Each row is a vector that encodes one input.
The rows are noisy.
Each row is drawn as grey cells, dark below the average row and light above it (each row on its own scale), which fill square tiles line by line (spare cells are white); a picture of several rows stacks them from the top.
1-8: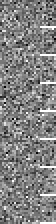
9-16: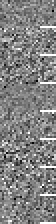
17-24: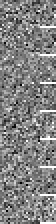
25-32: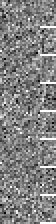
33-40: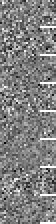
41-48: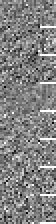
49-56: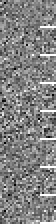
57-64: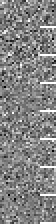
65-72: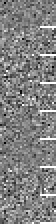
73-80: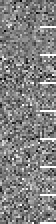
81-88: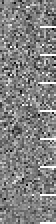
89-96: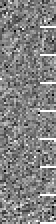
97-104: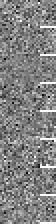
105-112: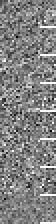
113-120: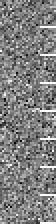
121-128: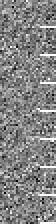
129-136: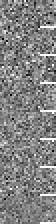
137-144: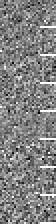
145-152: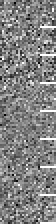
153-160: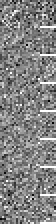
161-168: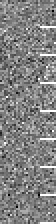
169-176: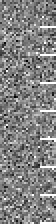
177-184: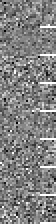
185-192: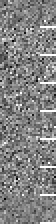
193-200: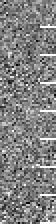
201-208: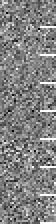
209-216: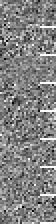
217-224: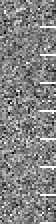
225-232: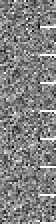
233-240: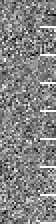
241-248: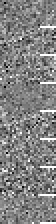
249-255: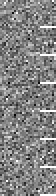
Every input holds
either a point on a 5-point line, or a point on a 6-point line, or three true/false values, or a list of up to two points on an 8-point circle.
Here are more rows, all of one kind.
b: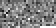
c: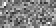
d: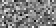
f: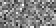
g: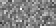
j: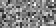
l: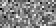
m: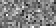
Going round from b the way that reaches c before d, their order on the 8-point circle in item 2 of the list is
b, g, j, c, m, f, d, l.
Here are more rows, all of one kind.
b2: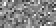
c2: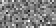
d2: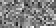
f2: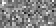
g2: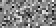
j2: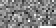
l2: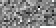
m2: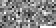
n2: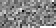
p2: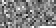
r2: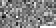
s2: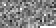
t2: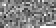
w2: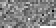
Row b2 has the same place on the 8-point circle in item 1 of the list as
s2, t2 and w2.
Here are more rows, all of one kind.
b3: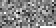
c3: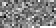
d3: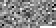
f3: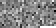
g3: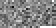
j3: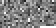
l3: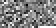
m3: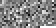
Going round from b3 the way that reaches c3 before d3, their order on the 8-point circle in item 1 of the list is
b3, m3, j3, l3, g3, f3, c3, d3.
